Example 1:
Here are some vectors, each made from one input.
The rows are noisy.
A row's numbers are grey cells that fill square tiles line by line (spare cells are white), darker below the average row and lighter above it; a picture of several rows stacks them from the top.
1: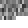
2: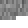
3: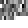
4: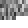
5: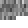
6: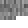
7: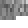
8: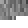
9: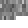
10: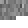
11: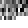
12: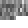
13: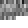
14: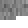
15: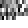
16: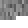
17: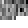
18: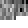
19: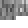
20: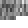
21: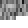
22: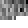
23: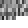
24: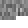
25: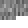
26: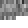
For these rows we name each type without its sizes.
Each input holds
a point on a line.
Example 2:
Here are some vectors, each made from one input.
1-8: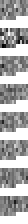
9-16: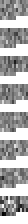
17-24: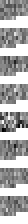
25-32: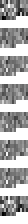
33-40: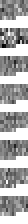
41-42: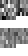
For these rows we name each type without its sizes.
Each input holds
either a fixed value, or three true/false values.
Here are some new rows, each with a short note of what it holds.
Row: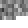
three true/false values
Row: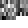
a fixed value
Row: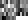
a fixed value
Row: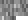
three true/false values
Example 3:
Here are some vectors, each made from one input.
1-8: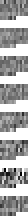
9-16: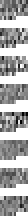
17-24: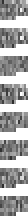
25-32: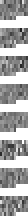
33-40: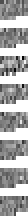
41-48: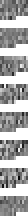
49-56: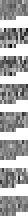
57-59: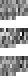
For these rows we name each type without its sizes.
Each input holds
a point on a line.
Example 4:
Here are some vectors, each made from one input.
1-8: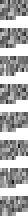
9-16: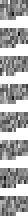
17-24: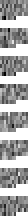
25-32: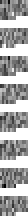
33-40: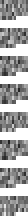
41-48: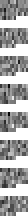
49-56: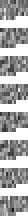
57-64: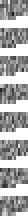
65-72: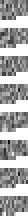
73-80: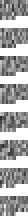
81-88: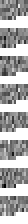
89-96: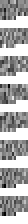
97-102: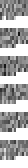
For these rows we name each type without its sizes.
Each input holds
four true/false values.
